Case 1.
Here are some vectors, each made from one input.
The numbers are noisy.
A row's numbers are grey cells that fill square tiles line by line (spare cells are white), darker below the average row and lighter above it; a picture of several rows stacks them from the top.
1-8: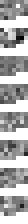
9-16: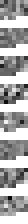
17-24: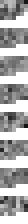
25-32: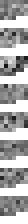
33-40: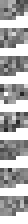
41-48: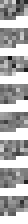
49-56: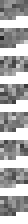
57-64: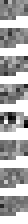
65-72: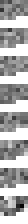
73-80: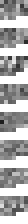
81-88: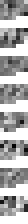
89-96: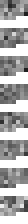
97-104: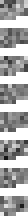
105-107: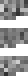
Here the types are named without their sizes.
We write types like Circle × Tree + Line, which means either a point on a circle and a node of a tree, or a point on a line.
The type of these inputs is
Bool × Bool × Bool × Bool × Label + Unit.
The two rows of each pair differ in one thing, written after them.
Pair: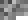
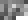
the label
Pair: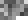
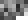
one of the four true/false values
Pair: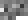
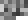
the label
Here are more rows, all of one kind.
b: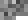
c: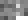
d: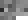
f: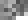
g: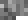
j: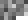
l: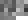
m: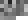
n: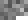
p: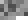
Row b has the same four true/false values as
m and p.
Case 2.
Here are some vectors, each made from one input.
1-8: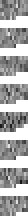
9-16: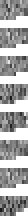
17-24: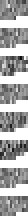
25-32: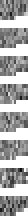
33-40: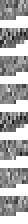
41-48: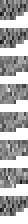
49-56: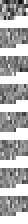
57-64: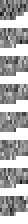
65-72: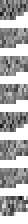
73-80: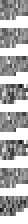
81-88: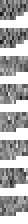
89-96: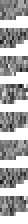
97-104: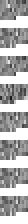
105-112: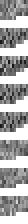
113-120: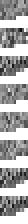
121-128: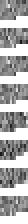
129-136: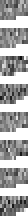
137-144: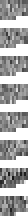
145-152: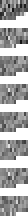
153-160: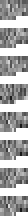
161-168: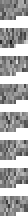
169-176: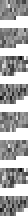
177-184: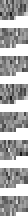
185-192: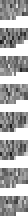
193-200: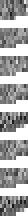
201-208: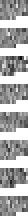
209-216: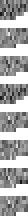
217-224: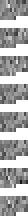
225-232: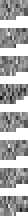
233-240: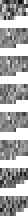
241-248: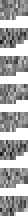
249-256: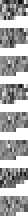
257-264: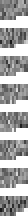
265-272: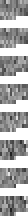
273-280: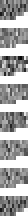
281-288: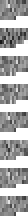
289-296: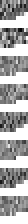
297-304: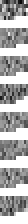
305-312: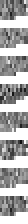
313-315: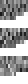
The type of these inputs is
Line6 + Line12.
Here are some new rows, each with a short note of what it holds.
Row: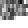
a point on a 6-point line
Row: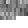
a point on a 12-point line
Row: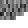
a point on a 6-point line
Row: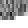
a point on a 6-point line
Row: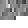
a point on a 12-point line
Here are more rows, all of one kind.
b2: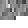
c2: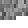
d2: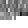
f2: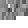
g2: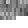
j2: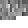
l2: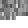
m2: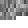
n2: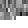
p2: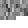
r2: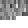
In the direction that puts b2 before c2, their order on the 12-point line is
l2, r2, j2, b2, f2, p2, g2, d2, n2, m2, c2.
